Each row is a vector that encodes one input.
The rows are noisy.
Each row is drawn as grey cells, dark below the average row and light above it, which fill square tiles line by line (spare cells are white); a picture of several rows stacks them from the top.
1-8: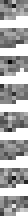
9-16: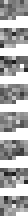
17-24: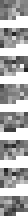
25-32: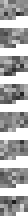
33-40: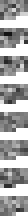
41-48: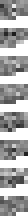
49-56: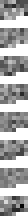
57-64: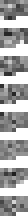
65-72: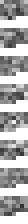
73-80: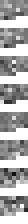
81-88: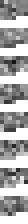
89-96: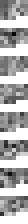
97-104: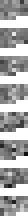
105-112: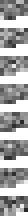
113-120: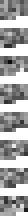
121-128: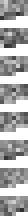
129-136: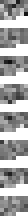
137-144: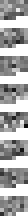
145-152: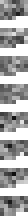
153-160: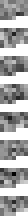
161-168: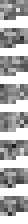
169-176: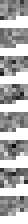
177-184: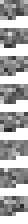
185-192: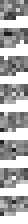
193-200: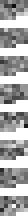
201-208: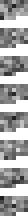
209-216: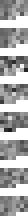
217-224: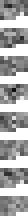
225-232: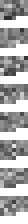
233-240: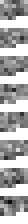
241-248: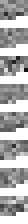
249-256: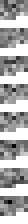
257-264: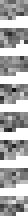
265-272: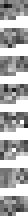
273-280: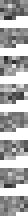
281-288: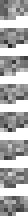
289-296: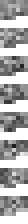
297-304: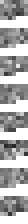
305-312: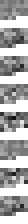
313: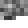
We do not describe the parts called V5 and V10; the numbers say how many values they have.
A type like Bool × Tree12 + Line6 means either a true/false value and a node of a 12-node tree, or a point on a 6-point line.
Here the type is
(Line6 + V5) × V10 + List2(Line9).
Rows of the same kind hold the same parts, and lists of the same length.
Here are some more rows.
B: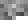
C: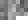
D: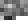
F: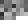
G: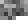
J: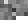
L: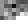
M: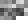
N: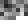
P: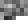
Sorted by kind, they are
B
C, J
D, G, P
F, L, N
M

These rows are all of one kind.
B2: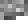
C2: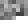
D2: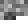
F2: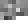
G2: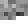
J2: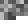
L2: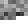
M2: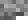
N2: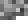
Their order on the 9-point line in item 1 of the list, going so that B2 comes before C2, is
J2, D2, B2, F2, N2, M2, C2, L2, G2.
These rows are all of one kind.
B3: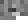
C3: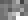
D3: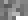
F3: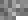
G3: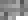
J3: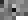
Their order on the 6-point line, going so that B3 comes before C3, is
J3, B3, F3, D3, C3, G3.
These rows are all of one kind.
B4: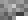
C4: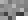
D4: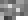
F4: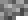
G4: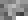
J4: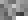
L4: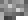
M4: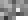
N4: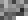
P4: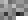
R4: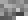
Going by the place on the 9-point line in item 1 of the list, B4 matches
G4, J4 and N4.
